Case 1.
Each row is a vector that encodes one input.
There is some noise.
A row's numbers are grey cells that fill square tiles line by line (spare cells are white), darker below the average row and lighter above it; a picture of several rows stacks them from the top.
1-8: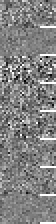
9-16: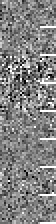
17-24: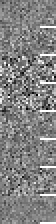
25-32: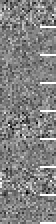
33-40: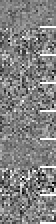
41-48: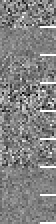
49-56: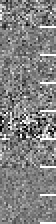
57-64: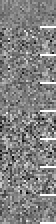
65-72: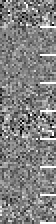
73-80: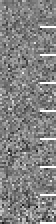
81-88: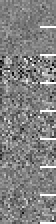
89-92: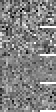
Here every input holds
either a point on a 5-point circle and one of 4 labels, or a fixed value.
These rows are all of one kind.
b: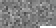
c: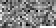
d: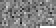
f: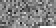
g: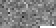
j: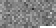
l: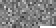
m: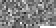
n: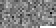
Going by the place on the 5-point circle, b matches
f and g.
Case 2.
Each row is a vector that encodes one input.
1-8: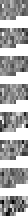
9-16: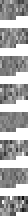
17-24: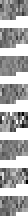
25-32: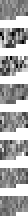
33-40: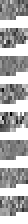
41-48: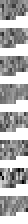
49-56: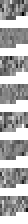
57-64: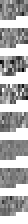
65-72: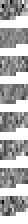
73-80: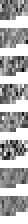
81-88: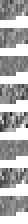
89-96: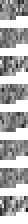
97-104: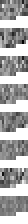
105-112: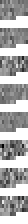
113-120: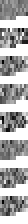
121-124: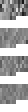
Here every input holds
a list of up to two points on a 7-point line.
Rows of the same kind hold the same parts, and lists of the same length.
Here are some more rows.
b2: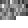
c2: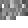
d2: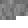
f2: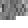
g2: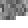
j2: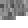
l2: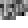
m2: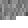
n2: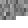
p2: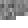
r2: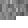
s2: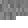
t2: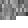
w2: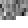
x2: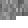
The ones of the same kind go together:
b2, d2, f2, g2
c2, n2, w2
j2, l2, m2, p2, r2, s2, t2, x2

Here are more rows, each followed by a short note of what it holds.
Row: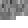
a list of two items
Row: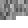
the empty list
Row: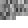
the empty list
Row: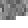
a list of one item
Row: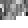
a list of two items
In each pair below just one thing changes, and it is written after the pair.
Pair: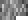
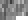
the place on the 7-point line in item 1 of the list
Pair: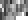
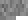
the place on the 7-point line in item 1 of the list
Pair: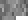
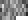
the place on the 7-point line in item 2 of the list
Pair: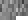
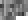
the place on the 7-point line in item 1 of the list
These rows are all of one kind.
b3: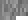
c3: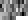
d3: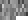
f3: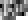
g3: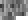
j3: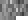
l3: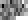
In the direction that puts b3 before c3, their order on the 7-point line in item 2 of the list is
l3, f3, j3, b3, c3, g3, d3.
